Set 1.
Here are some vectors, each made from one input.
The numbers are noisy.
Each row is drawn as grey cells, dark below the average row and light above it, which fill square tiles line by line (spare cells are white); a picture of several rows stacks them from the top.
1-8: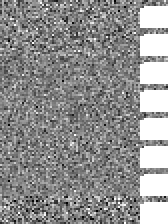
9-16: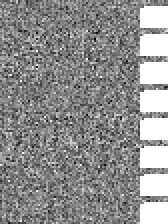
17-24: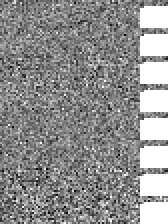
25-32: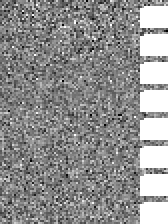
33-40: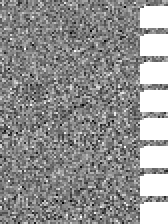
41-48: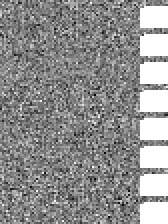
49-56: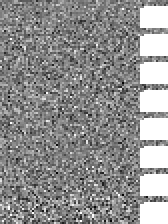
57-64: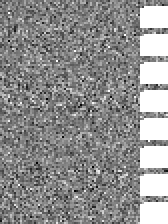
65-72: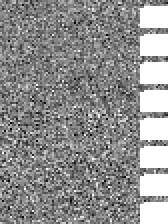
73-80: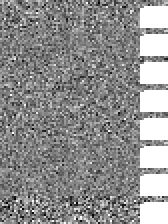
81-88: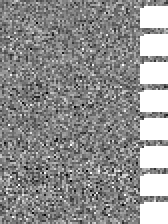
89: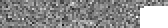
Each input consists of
a point on a 9-point line and a node of an 8-node tree.
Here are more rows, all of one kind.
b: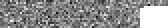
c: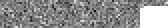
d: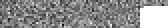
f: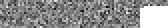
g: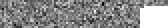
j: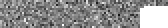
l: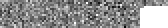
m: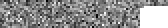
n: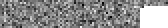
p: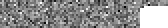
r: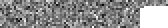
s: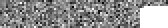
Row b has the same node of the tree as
m, n, p and r.
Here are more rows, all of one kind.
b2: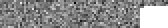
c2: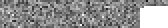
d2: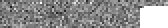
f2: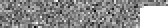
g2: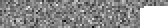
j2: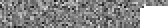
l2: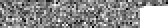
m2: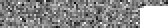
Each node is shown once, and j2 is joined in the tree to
f2.
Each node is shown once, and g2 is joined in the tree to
c2 and l2.
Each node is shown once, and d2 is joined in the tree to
f2 and l2.
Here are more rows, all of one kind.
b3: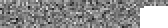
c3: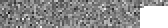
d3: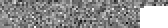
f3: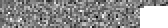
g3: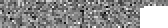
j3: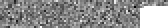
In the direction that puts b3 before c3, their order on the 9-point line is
g3, b3, j3, c3, f3, d3.
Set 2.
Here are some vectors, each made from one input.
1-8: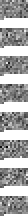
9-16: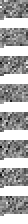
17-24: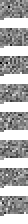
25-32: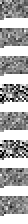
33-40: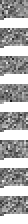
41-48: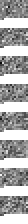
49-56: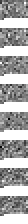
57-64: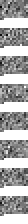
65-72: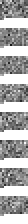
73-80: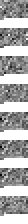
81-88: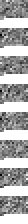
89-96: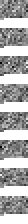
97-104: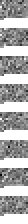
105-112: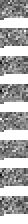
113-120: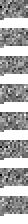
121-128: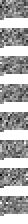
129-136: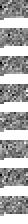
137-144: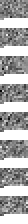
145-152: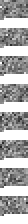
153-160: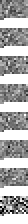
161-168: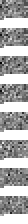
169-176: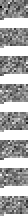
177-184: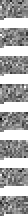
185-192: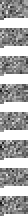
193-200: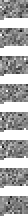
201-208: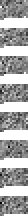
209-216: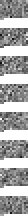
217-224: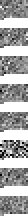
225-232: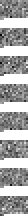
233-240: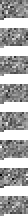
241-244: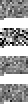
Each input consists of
a list of up to two points on a 10-point line.
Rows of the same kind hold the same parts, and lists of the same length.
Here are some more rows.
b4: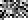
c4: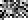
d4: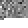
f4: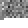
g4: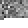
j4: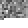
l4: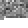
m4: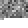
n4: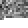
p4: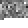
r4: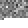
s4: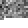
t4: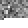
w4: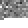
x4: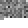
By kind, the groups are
b4, c4
d4, f4, g4, j4, l4, m4, p4, r4, t4, w4, x4
n4, s4

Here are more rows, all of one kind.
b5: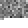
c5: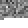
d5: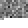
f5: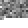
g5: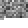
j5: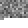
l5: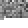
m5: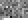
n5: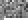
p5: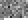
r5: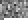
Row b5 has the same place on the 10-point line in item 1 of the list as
d5, j5, m5 and p5.
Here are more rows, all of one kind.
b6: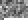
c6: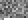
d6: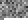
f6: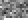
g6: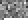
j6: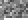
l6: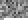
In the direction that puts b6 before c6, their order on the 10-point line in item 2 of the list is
b6, j6, l6, d6, c6, g6, f6.
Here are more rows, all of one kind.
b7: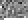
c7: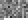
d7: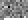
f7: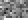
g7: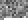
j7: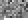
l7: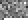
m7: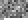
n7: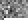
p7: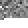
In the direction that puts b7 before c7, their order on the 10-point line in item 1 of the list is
l7, n7, b7, p7, g7, d7, c7, m7, j7, f7.
